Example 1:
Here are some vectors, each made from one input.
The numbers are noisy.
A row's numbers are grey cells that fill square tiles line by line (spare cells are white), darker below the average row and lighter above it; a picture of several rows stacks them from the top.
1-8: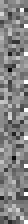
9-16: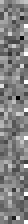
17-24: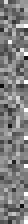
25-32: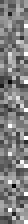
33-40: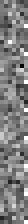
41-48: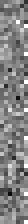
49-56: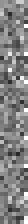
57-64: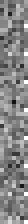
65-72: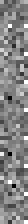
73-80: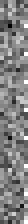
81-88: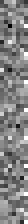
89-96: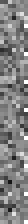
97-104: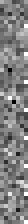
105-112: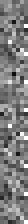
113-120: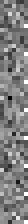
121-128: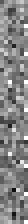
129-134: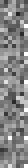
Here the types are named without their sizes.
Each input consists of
a label, together with either a fixed value, or four true/false values.
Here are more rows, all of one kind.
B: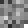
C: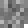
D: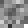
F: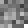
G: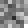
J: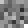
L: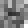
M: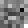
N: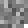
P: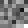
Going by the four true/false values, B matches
C, D and N.
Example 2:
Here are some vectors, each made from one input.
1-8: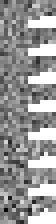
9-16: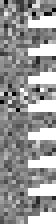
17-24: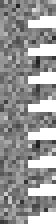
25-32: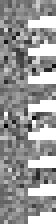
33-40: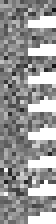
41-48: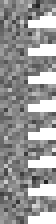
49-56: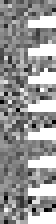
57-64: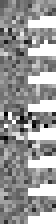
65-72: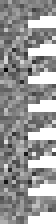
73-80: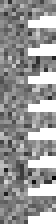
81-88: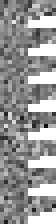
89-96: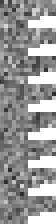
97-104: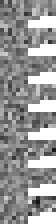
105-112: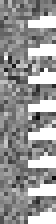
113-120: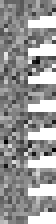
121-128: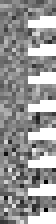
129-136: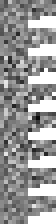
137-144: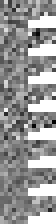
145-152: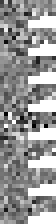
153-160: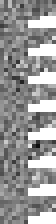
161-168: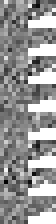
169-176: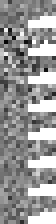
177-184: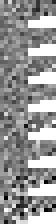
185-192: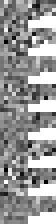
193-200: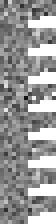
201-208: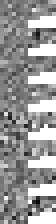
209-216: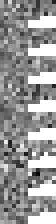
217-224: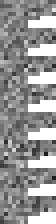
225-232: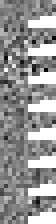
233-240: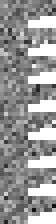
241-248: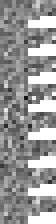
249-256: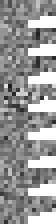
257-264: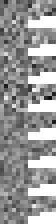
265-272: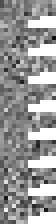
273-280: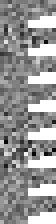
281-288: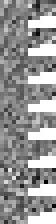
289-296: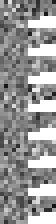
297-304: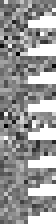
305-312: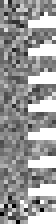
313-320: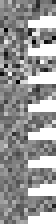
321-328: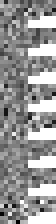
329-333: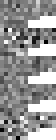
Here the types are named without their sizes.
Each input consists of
a list of points on a line.
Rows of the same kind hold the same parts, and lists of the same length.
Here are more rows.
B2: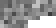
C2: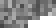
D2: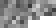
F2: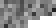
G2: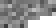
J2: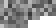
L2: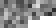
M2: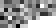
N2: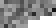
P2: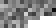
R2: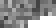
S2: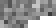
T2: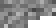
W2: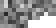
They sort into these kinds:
B2, D2, F2, G2, J2, L2, N2, P2, S2, W2
C2, R2, T2
M2

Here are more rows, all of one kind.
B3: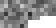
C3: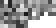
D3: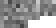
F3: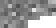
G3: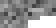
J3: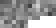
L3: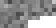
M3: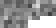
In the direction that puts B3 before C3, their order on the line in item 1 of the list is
B3, G3, L3, F3, D3, M3, J3, C3.
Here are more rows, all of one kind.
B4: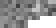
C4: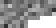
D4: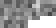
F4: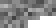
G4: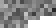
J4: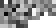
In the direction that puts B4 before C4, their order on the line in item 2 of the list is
J4, B4, F4, C4, D4, G4.
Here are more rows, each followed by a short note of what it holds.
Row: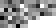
the empty list
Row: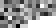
the empty list
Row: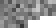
a list of two items
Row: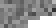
a list of two items
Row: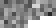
a list of two items
